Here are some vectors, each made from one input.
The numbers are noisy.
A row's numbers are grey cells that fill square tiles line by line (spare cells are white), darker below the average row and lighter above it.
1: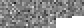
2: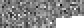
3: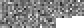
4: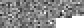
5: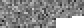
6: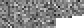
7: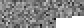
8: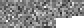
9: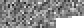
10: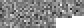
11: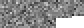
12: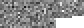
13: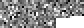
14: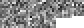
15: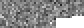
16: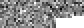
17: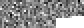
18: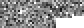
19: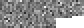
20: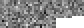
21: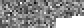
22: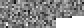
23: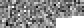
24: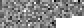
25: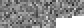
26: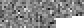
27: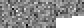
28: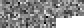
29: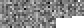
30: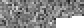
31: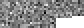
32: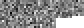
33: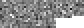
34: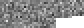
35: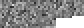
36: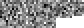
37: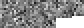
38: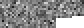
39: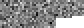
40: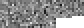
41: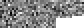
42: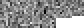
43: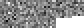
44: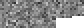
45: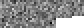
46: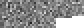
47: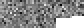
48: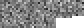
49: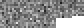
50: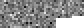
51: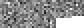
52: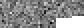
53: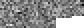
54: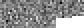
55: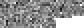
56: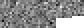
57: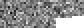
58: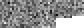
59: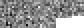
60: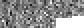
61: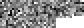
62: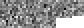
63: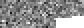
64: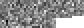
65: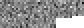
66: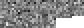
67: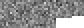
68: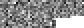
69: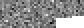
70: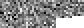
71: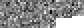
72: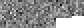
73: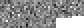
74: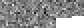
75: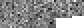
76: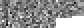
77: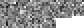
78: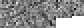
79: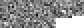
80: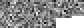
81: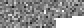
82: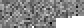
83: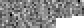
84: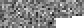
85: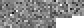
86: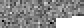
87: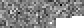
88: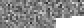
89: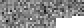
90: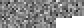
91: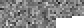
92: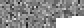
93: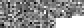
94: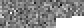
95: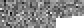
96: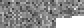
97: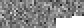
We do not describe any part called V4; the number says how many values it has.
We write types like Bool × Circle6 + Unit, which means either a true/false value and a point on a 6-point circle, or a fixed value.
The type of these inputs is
(Bool × Bool × Bool + V4) × (Circle6 + Unit).
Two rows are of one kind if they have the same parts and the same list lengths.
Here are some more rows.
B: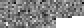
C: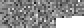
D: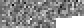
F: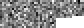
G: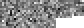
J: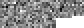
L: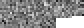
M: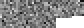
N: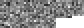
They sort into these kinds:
B, L, M
C
D, G, J
F, N

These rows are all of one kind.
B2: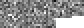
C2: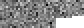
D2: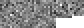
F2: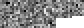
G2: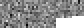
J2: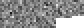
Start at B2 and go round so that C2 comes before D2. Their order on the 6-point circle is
B2, J2, C2, G2, F2, D2.
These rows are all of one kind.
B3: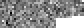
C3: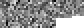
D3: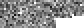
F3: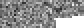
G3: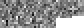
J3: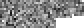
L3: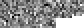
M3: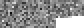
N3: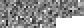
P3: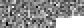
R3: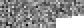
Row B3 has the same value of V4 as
C3, J3 and P3.
